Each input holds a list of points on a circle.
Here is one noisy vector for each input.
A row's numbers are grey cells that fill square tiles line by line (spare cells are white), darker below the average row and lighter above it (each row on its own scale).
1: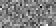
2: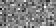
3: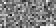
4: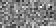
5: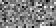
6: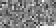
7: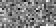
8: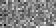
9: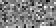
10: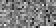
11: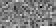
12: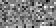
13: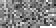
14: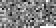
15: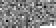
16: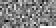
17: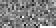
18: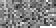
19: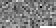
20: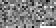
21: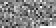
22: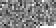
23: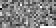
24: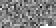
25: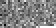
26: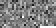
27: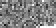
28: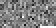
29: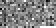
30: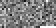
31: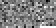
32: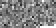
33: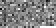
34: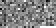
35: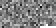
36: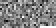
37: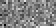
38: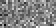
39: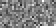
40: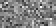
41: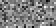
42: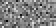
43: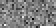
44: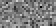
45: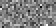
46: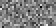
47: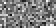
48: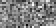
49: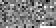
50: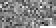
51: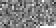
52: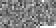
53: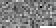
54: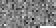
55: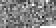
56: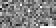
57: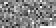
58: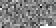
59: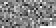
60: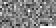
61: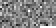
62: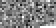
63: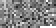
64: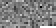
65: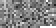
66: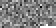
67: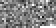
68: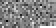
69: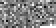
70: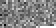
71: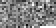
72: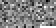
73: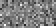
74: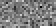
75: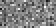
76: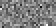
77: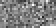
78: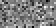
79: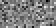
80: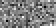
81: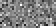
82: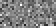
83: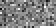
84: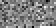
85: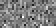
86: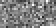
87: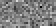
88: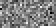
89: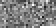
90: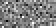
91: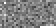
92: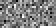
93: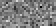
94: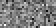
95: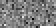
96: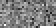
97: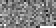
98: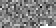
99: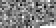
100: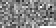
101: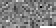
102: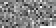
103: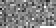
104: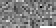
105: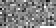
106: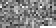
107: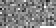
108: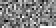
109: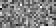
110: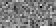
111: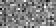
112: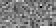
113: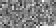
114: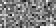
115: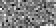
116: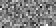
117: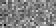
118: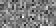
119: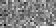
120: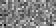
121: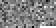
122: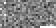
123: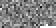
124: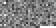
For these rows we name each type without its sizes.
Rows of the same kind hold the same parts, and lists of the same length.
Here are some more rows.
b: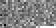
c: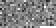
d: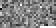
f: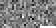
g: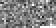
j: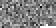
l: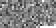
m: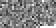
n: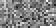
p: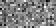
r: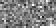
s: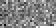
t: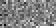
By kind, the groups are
b, c, j, l, m, p, s, t
d, f, g, r
n

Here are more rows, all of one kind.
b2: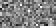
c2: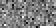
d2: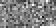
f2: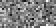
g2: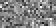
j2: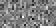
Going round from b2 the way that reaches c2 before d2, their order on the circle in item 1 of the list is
b2, j2, c2, f2, d2, g2.
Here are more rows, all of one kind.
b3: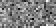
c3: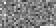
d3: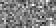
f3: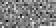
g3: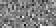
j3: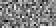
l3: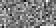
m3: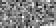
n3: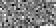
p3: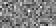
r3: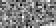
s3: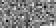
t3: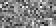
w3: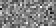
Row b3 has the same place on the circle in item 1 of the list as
c3, l3 and n3.
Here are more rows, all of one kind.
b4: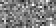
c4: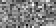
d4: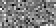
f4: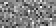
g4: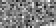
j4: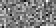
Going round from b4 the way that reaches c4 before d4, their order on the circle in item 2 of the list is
b4, j4, c4, g4, d4, f4.
